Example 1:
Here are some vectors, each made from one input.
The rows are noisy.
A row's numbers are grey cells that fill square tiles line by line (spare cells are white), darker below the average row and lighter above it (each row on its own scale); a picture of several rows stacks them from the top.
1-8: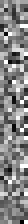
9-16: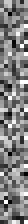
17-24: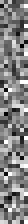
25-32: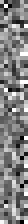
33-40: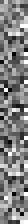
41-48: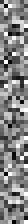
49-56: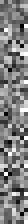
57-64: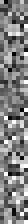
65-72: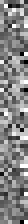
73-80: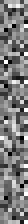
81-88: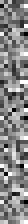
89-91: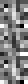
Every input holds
four true/false values.
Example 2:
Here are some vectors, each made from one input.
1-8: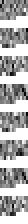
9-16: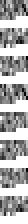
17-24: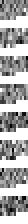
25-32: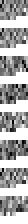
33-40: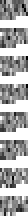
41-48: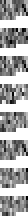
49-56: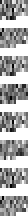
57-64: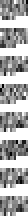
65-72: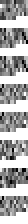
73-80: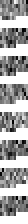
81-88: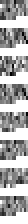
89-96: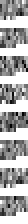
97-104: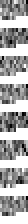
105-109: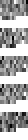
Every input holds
one of 7 labels.
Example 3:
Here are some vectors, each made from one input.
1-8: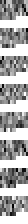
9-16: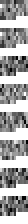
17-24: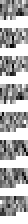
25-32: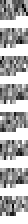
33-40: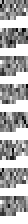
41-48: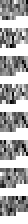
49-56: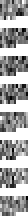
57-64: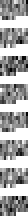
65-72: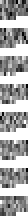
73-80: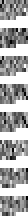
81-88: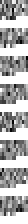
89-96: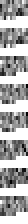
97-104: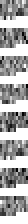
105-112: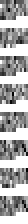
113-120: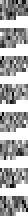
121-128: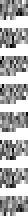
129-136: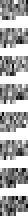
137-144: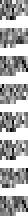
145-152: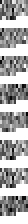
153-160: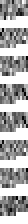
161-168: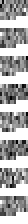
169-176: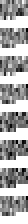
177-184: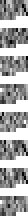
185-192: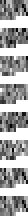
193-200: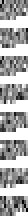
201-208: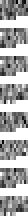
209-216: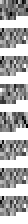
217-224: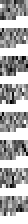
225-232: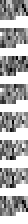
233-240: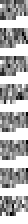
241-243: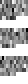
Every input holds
one of 7 labels.
